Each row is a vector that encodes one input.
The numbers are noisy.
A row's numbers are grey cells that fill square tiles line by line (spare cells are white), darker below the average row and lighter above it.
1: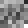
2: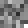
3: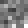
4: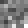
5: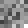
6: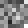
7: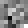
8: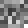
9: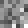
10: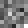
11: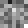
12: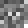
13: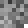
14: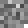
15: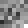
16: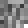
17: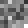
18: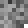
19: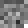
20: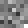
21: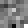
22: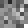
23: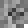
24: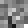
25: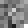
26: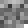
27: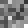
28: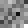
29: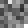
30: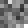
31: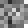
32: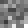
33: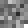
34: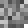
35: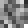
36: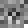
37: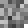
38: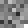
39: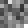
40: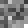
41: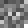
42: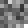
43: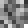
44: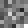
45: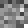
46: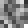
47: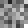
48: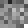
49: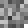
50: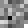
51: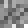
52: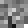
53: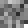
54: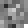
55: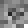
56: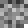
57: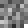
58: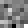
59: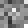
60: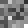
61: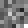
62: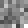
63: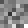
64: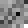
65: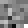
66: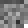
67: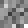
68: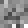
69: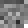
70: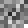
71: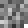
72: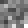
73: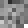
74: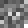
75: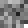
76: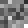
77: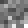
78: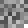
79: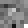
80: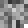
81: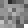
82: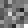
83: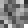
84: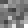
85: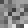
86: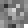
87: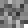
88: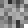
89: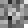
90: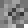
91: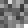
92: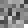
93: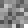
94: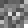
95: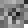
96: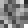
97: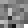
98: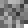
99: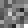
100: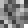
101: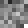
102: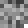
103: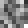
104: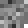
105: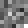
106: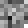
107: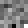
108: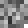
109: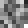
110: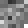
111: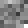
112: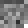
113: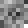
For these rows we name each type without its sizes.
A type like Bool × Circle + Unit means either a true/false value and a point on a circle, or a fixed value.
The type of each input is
List(Circle).
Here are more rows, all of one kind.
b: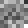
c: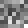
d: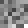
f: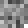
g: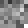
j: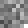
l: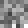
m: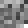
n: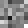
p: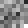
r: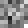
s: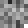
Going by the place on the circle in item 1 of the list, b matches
c and p.
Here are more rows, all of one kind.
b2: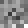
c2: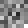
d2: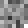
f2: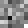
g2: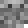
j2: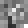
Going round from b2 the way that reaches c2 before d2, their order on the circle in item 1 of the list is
b2, c2, g2, j2, f2, d2.
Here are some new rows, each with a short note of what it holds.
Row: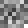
a list of three items
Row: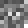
a list of one item
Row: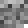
a list of three items
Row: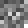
a list of one item
